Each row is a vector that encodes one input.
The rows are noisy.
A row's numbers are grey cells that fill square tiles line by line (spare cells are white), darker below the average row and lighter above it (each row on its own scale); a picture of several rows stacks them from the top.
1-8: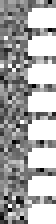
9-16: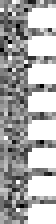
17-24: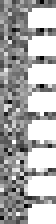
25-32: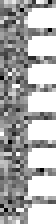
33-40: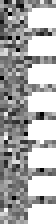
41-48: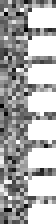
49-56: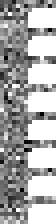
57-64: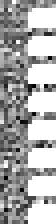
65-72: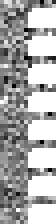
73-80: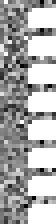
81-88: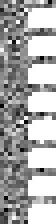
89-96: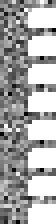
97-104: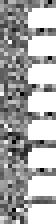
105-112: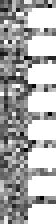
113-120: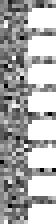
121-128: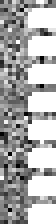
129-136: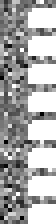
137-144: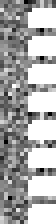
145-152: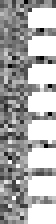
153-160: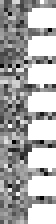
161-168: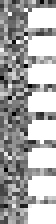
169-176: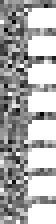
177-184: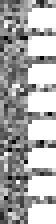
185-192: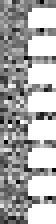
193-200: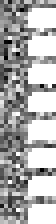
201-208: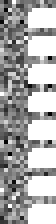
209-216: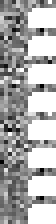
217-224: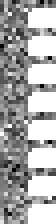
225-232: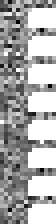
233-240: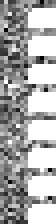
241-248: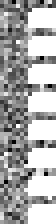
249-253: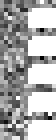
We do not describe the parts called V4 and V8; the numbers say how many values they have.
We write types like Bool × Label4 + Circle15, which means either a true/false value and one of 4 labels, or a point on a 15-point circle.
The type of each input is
Bool × Circle9 × Tree10 × V4 × V8.
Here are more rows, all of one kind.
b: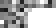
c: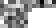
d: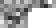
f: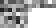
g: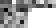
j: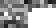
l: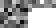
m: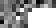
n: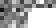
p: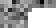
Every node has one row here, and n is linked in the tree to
g.
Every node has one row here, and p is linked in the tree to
b, f and m.
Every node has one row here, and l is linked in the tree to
m.
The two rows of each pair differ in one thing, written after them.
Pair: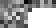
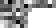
the place on the 9-point circle
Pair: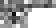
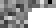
the place on the 9-point circle
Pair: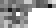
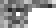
the node of the tree
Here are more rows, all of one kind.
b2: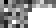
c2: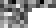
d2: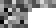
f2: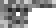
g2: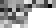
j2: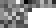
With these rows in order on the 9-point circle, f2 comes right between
c2 and g2.
